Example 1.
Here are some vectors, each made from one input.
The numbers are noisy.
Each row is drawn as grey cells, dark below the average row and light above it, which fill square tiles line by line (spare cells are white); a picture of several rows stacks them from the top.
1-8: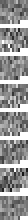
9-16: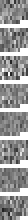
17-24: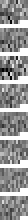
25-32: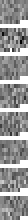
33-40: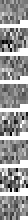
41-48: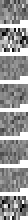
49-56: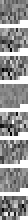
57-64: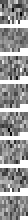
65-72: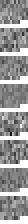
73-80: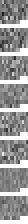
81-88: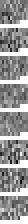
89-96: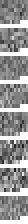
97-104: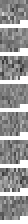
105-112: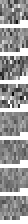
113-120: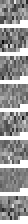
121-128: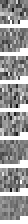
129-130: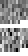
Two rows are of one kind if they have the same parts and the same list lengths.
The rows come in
3 kinds.
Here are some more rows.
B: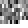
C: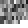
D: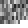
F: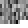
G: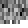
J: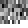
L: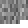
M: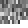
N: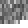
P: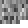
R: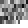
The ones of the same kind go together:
B, D, G, J, M, P
C, F, L, N
R

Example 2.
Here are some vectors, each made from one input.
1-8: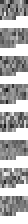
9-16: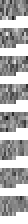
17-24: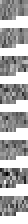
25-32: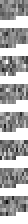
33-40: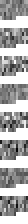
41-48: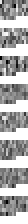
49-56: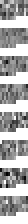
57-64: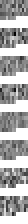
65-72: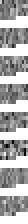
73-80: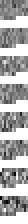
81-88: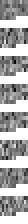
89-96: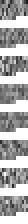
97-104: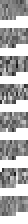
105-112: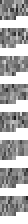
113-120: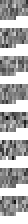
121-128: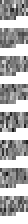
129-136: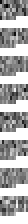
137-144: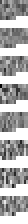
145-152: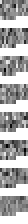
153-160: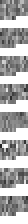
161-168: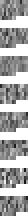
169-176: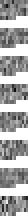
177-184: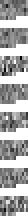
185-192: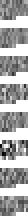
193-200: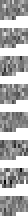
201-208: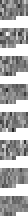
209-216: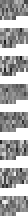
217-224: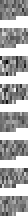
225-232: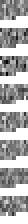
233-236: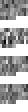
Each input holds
either a point on a 9-point circle, or a point on a 6-point line.
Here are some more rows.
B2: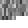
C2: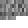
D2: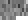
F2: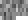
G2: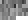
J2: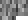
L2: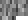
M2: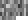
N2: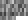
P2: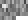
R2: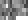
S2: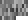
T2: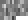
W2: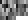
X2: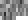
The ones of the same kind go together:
B2, C2, D2, F2, G2, M2, N2, W2, X2
J2, L2, P2, R2, S2, T2

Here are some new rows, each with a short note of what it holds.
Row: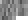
a point on a 9-point circle
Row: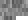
a point on a 9-point circle
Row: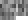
a point on a 9-point circle
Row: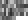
a point on a 9-point circle
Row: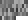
a point on a 6-point line
